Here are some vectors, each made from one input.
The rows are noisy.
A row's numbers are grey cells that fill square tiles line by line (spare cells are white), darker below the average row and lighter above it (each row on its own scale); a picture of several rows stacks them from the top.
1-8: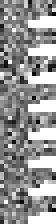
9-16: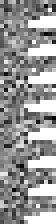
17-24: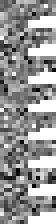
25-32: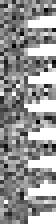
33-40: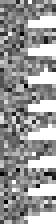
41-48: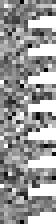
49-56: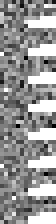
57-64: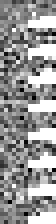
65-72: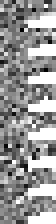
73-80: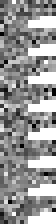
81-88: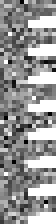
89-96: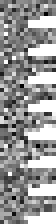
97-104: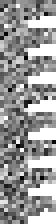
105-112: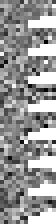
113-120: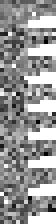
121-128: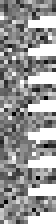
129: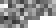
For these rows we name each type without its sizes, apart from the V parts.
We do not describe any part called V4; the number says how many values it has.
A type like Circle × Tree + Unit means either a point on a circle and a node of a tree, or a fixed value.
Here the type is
Label × (Tree + V4).
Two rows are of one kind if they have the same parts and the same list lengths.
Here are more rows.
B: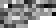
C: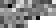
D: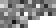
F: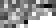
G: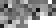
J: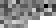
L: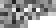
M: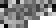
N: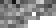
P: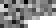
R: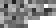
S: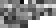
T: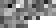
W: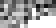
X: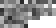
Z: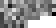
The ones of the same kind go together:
B, C, D, F, J, L, M, N, P, T, W, Z
G, R, S, X

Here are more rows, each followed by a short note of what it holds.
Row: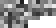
a label and a value of V4
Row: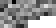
a label and a value of V4
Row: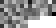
a label and a value of V4
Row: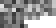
a label and a node of a tree
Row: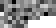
a label and a value of V4
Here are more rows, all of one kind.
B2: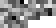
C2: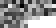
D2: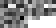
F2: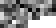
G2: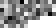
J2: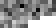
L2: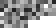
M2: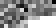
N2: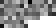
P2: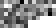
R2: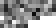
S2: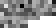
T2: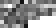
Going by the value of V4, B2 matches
F2, J2, R2 and S2.
